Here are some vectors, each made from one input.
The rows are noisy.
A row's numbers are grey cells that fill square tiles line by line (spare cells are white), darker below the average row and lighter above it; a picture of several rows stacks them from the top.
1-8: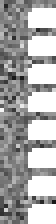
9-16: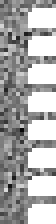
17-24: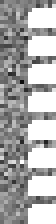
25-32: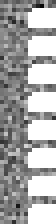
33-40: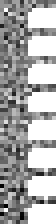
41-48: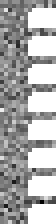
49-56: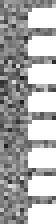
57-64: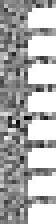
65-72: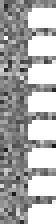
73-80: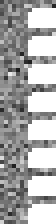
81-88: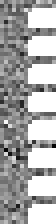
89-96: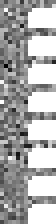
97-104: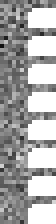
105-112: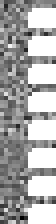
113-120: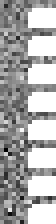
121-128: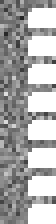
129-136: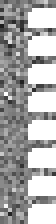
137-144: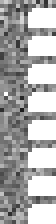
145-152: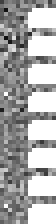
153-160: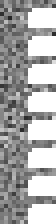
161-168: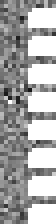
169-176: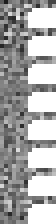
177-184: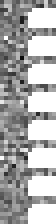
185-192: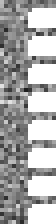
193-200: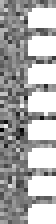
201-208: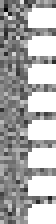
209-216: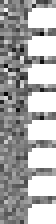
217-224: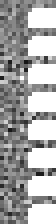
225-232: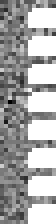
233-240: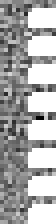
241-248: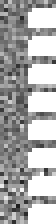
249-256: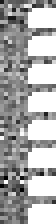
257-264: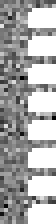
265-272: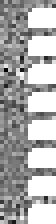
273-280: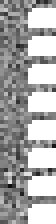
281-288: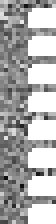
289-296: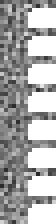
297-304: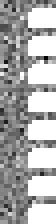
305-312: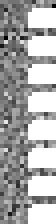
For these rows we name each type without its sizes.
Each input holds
four true/false values, together with a list of points on a line.
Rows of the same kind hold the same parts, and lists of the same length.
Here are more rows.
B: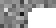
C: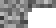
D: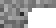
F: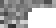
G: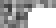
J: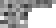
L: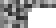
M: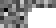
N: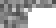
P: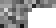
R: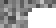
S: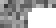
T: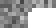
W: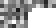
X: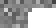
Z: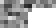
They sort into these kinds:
B, C, D, P
F, G, J
L, M, N, R, T, W, X
S, Z

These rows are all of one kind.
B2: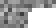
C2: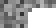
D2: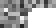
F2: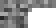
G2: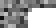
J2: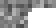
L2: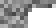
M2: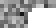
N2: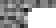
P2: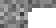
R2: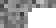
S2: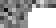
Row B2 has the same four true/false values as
C2 and R2.
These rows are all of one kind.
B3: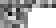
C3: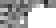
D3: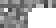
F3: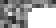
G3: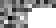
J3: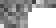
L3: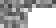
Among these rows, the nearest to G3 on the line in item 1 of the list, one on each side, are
B3 and J3.
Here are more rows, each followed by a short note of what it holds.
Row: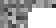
four true/false values, together with a list of one item
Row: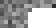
four true/false values, together with a list of one item
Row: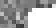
four true/false values, together with a list of two items
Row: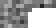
four true/false values, together with a list of three items
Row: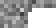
four true/false values, together with a list of two items
